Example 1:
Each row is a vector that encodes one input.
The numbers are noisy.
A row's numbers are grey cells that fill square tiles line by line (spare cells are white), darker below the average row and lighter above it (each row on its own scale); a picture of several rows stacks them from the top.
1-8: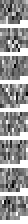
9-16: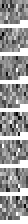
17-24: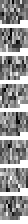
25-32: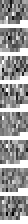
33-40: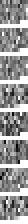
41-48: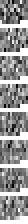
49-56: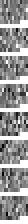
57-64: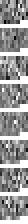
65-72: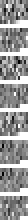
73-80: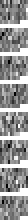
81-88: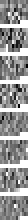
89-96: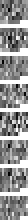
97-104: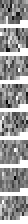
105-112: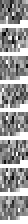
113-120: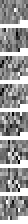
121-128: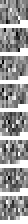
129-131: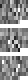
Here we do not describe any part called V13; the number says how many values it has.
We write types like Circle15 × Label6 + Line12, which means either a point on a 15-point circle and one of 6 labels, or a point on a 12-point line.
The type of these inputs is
Bool × Label8 + V13.
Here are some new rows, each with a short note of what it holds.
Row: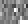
one of 8 labels and a true/false value
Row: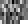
a value of V13
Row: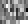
one of 8 labels and a true/false value
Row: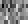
one of 8 labels and a true/false value
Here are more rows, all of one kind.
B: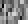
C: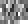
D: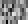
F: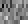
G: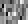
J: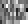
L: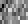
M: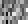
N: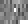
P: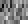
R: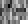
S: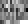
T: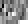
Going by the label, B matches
D, G, M and T.
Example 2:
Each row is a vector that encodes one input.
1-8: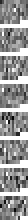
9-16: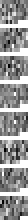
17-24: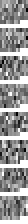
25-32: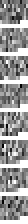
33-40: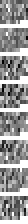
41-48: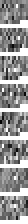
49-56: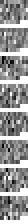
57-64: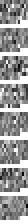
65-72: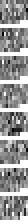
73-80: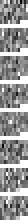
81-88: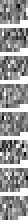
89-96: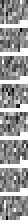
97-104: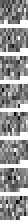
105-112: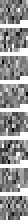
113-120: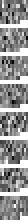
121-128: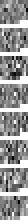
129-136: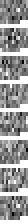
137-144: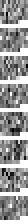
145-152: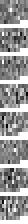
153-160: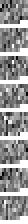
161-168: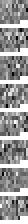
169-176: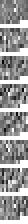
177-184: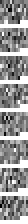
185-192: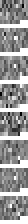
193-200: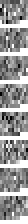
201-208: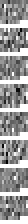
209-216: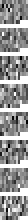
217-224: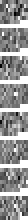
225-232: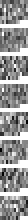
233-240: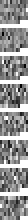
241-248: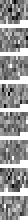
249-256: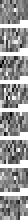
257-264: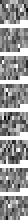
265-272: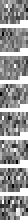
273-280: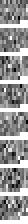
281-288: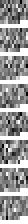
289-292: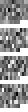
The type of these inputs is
Label8 × (Label8 + Line14).
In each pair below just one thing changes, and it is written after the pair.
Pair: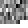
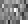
the label
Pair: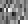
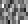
the label
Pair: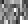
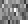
the place on the 14-point line
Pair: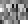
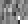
the label
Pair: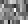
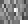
the place on the 14-point line
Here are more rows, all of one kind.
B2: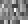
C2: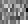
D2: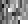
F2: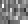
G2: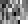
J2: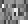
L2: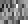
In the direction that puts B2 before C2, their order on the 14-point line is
B2, G2, D2, C2, L2, F2, J2.
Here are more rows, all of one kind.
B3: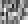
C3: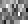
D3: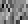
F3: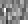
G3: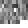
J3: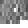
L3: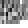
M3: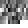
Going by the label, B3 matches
F3 and L3.
